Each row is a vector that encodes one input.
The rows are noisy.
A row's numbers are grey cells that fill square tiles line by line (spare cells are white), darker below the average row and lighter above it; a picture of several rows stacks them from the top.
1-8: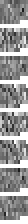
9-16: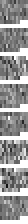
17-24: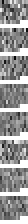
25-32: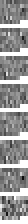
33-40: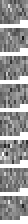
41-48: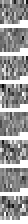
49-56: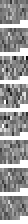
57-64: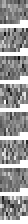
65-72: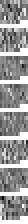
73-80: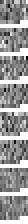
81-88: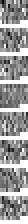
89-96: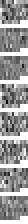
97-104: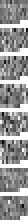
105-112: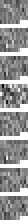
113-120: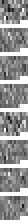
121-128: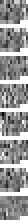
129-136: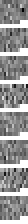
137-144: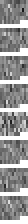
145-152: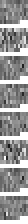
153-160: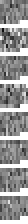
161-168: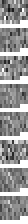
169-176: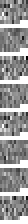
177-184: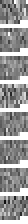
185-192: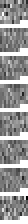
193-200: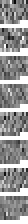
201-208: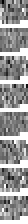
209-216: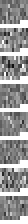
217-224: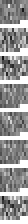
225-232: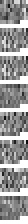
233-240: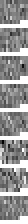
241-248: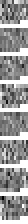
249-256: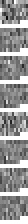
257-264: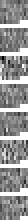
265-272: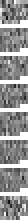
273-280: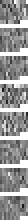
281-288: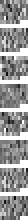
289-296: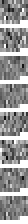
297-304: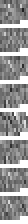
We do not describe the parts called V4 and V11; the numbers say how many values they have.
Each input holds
either a point on a 9-point circle, or a point on a 7-point line, a true/false value and a value of V11, or a value of V4.
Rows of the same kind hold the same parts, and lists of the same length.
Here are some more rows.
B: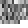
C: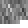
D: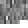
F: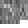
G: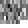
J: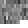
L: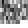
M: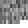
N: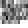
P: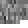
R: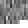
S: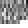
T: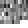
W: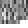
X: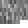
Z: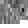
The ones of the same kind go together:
B, G, L, N
C, D, F, J, M, P, R, X, Z
S, T, W

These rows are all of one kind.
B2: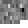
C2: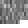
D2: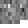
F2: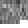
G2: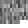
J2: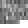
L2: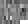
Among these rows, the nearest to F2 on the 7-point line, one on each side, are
B2 and D2.
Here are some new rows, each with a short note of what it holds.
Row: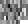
a point on a 9-point circle
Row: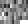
a value of V4
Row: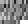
a value of V4
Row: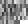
a point on a 9-point circle
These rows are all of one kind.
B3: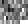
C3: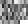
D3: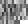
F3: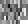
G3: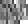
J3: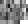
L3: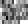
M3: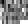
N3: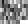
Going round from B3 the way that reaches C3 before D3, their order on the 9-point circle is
B3, M3, L3, C3, D3, G3, J3, F3, N3.
